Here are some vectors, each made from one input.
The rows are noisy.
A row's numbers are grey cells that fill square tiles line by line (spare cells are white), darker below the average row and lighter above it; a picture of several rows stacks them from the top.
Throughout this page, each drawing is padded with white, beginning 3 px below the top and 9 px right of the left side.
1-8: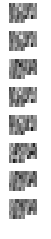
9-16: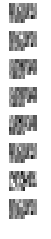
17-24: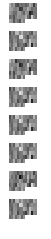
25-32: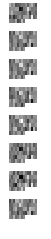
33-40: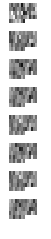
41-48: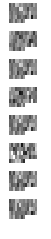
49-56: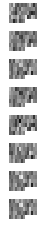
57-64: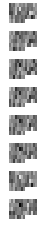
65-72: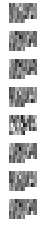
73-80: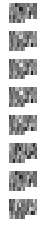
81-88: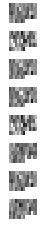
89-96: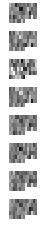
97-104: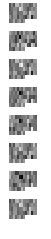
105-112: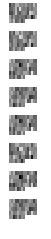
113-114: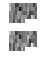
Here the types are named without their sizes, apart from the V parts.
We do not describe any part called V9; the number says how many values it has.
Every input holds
either a fixed value, or a node of a tree, or a true/false value and a value of V9.
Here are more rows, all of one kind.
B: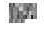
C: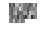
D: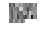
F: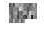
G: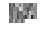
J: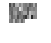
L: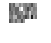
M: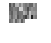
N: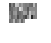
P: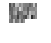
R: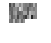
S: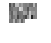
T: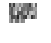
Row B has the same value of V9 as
D, F and T.
